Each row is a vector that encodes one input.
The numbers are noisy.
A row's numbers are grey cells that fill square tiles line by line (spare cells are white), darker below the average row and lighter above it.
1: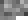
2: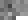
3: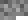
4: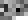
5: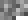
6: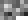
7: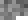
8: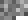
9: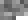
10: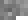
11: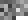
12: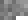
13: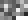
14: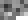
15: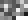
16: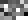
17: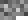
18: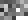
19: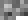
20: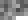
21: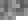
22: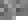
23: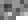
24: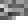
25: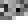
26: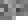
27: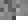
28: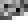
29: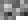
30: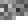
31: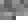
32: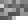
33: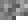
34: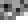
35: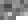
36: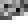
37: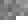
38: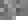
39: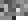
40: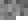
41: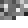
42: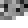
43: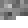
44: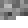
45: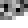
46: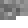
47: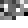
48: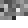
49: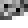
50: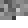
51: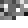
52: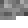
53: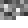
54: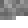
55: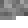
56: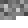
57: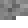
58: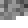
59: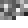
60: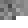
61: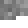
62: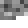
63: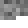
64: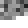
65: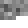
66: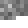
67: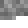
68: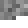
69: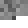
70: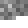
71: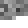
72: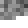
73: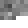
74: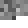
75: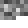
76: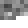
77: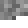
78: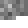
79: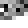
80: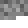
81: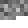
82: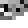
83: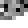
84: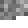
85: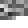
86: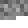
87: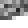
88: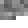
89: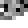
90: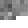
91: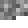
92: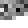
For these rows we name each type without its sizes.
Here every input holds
either a fixed value, or three true/false values.
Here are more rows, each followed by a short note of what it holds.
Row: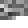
a fixed value
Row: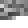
a fixed value
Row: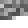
a fixed value
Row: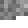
three true/false values
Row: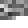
a fixed value
